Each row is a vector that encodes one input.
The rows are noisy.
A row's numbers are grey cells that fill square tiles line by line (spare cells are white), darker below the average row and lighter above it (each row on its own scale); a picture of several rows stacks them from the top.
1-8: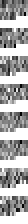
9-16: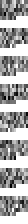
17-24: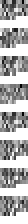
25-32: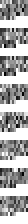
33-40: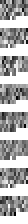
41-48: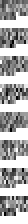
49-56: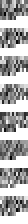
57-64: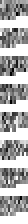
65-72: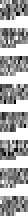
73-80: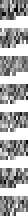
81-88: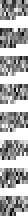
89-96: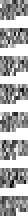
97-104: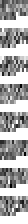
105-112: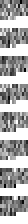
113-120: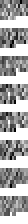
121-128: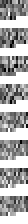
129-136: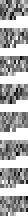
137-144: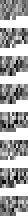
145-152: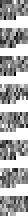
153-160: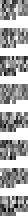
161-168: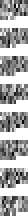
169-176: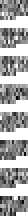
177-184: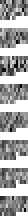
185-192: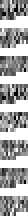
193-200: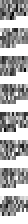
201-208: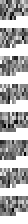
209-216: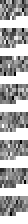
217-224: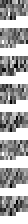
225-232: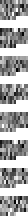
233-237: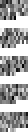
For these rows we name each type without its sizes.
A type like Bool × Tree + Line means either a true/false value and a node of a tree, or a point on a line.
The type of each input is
Bool × Bool × Bool × Bool × Bool + Line.
